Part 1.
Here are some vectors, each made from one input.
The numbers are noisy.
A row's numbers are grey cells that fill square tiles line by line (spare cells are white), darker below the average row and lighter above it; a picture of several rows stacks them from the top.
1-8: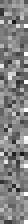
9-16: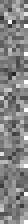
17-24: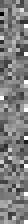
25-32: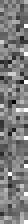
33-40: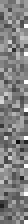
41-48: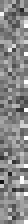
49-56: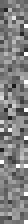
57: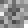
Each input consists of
a point on a 4-point line, a point on an 8-point line and a node of an 8-node tree.
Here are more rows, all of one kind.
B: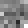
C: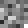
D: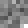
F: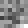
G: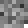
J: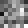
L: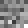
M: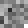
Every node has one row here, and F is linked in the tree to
B, D, L and M.
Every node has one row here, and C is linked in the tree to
D.
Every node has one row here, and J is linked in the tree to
L.
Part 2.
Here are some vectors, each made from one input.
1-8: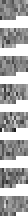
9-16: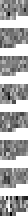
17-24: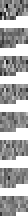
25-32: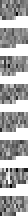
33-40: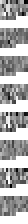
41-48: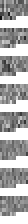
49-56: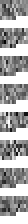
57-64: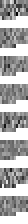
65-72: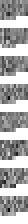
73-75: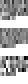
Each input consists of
a list of up to two points on a 6-point line.
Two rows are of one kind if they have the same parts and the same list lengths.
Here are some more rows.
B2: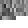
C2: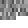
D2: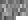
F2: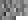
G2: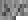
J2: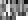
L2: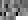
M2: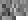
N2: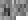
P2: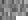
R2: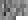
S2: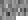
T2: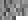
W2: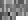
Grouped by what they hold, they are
B2, F2, G2, L2, M2, N2, R2, T2
C2, D2, P2, S2, W2
J2

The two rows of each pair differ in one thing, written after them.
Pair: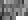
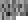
the place on the 6-point line in item 2 of the list
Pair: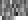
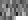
the place on the 6-point line in item 2 of the list
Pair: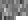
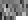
the place on the 6-point line in item 2 of the list
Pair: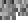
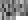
the place on the 6-point line in item 1 of the list
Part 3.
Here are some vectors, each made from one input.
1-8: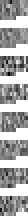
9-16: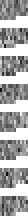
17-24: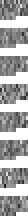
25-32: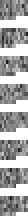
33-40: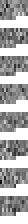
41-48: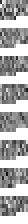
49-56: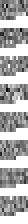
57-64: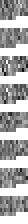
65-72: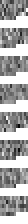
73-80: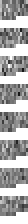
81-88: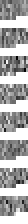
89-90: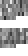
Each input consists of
either a point on a 6-point line, or a point on an 11-point line.
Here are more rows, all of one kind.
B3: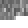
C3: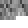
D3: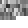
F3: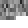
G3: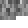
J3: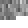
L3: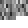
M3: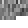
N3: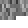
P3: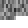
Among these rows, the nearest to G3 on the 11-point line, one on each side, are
B3 and N3.
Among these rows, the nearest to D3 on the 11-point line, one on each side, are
F3 and M3.
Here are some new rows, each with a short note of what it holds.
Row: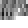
a point on a 6-point line
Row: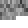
a point on an 11-point line
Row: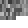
a point on an 11-point line
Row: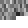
a point on a 6-point line
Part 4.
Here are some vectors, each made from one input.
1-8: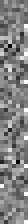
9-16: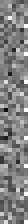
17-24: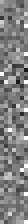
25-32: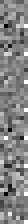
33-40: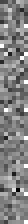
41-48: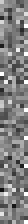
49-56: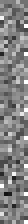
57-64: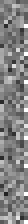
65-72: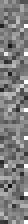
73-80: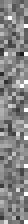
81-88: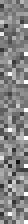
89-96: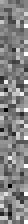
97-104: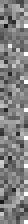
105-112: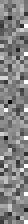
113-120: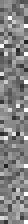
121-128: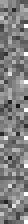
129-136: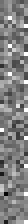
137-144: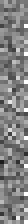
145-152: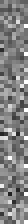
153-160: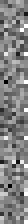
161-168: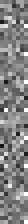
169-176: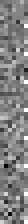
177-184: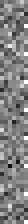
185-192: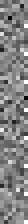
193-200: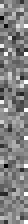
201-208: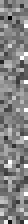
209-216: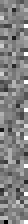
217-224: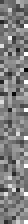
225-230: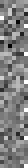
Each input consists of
a node of a 9-node tree, together with either a fixed value, or a point on a 4-point line and a point on an 8-point line.
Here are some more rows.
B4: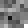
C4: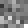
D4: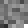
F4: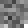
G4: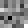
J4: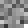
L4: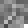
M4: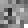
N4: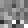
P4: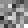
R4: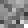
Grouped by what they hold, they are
B4, F4, G4, N4, R4
C4, D4, J4, L4, M4, P4

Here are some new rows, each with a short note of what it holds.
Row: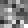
a point on a 4-point line, a point on an 8-point line and a node of a 9-node tree
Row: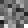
a point on a 4-point line, a point on an 8-point line and a node of a 9-node tree
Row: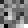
a node of a 9-node tree
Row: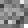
a point on a 4-point line, a point on an 8-point line and a node of a 9-node tree
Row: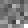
a node of a 9-node tree
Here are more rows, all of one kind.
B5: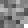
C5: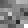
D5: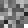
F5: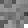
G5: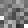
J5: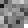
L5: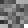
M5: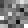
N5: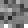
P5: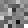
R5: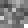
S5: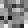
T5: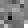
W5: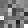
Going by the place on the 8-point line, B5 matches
C5, P5 and W5.
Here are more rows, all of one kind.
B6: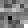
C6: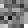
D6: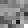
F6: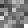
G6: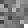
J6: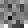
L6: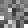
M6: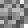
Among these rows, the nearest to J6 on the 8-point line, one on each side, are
B6 and F6.
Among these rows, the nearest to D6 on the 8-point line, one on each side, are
B6 and M6.
